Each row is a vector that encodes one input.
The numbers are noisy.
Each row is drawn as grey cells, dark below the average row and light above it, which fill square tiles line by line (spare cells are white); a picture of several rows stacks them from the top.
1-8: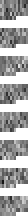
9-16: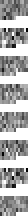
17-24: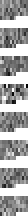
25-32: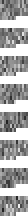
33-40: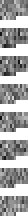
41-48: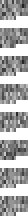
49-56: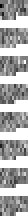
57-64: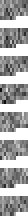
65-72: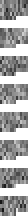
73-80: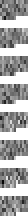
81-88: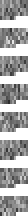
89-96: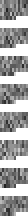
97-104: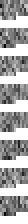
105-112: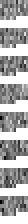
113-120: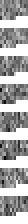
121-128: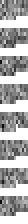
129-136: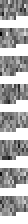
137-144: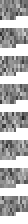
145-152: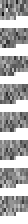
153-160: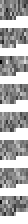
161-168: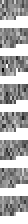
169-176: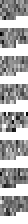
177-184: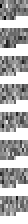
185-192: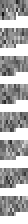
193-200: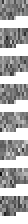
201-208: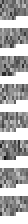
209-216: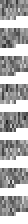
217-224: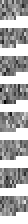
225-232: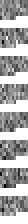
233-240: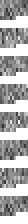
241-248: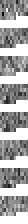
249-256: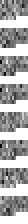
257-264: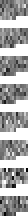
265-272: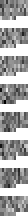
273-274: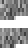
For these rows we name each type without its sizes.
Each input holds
a list of points on a line.
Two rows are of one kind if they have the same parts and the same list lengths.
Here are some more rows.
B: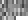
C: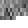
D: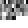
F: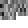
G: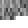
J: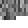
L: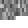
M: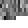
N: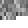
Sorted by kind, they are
B, C, G, N
D
F, J, M
L

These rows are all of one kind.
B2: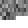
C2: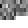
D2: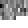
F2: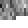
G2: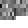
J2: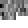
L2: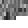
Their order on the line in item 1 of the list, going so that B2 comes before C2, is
L2, B2, C2, G2, F2, D2, J2.
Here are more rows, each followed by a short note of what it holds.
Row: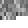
a list of one item
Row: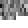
a list of two items
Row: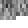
a list of three items
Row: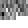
a list of three items
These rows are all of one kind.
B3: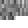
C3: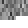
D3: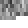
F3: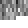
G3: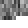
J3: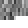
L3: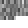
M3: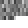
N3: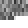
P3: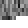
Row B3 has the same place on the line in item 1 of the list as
J3, L3, M3 and N3.
